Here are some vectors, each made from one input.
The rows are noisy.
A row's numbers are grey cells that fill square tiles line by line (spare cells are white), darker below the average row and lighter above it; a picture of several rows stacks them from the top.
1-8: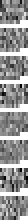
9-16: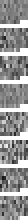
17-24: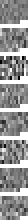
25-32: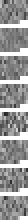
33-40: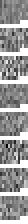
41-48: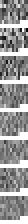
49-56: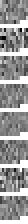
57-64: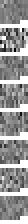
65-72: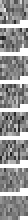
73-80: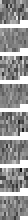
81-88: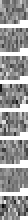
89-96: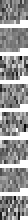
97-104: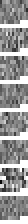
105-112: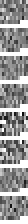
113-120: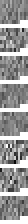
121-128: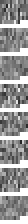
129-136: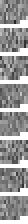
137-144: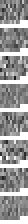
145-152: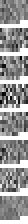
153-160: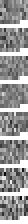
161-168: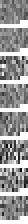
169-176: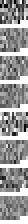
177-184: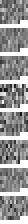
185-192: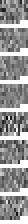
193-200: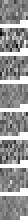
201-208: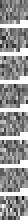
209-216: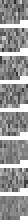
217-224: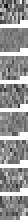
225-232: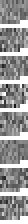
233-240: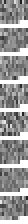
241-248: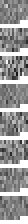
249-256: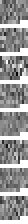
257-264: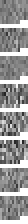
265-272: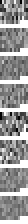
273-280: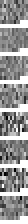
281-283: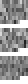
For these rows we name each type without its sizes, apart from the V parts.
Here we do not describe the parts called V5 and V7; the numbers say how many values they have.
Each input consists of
a value of V7, together with either a point on a line and five true/false values, or a value of V5.
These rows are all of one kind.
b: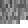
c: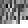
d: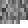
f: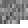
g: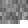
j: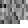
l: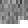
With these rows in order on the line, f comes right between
g and j.
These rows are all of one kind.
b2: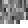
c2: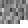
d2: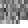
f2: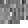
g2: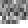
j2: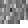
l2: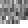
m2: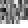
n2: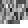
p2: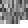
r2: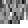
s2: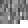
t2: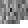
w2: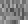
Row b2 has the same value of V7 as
j2, l2 and t2.
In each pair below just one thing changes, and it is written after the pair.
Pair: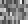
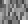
one of the five true/false values
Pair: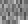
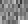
one of the five true/false values
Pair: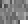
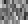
the value of V7
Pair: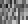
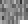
one of the five true/false values
